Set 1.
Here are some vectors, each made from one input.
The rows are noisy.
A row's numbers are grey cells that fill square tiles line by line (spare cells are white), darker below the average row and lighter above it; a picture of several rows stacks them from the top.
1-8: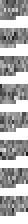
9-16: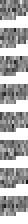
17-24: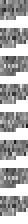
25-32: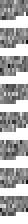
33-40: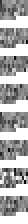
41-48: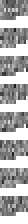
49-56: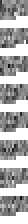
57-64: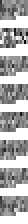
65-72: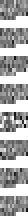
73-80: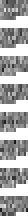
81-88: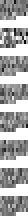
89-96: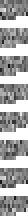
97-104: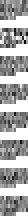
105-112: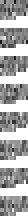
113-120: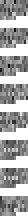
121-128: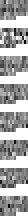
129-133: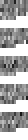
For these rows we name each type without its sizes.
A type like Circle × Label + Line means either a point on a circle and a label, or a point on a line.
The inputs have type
Bool × Label + Unit.
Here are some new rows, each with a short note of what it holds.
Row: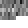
a label and a true/false value
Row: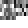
a fixed value
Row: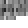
a label and a true/false value
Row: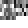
a fixed value
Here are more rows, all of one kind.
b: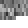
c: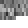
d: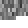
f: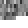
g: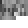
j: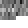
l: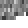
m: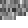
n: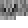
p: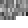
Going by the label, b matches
c and m.
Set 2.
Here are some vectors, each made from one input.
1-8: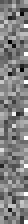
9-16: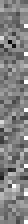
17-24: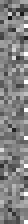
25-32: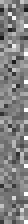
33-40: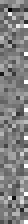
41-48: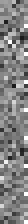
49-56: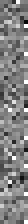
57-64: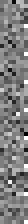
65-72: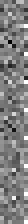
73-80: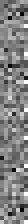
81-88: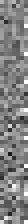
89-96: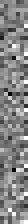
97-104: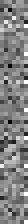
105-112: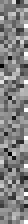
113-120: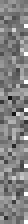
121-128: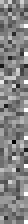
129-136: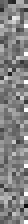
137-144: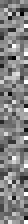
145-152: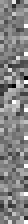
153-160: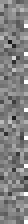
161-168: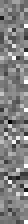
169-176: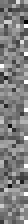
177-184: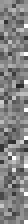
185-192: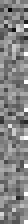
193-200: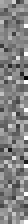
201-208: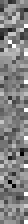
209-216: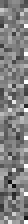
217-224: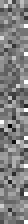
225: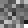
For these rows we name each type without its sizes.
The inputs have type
Bool × Bool × Bool × Bool + Circle.
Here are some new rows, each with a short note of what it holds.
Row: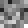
a point on a circle
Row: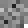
four true/false values
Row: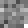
four true/false values
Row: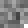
four true/false values
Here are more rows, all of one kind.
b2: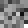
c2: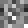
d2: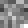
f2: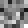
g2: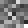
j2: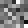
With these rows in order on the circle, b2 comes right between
f2 and g2.
